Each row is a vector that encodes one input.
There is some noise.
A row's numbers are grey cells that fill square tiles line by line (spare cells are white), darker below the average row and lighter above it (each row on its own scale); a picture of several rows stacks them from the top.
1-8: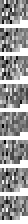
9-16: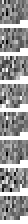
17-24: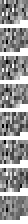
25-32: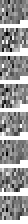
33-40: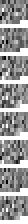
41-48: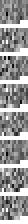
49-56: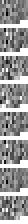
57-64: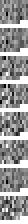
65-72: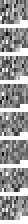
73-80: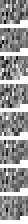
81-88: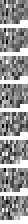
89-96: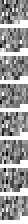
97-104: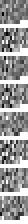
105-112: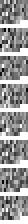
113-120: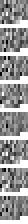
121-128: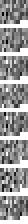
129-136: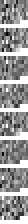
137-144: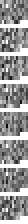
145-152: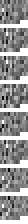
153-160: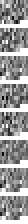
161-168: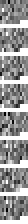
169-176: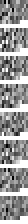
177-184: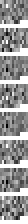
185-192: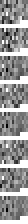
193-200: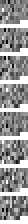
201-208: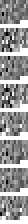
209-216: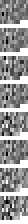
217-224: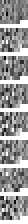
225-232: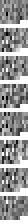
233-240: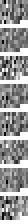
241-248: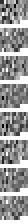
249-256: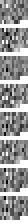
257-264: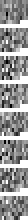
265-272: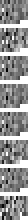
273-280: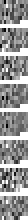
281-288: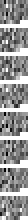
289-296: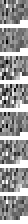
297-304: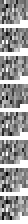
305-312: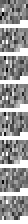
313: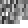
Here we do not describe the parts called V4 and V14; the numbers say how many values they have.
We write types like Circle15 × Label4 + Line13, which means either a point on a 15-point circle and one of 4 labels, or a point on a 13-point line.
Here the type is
Line7 × (Tree10 + Unit) + V4 × V14.
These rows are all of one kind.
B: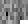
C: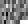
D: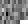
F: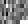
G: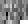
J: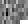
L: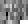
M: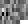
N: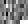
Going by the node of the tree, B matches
G and L.
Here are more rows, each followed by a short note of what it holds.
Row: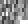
a value of V4 and a value of V14
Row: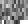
a point on a 7-point line
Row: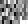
a value of V4 and a value of V14
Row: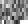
a point on a 7-point line
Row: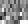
a point on a 7-point line
